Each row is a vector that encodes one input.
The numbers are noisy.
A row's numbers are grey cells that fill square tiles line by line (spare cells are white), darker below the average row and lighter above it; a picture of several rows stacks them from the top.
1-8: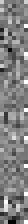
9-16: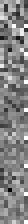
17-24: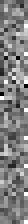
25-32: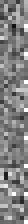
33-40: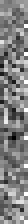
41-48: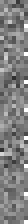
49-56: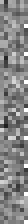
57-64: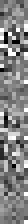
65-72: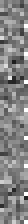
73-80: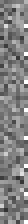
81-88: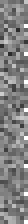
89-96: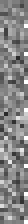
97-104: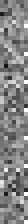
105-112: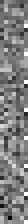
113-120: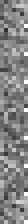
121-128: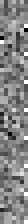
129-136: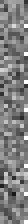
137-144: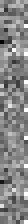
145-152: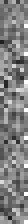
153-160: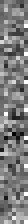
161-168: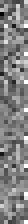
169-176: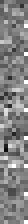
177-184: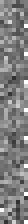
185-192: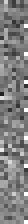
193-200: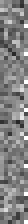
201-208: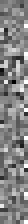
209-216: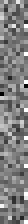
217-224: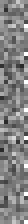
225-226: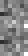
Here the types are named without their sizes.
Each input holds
three true/false values.
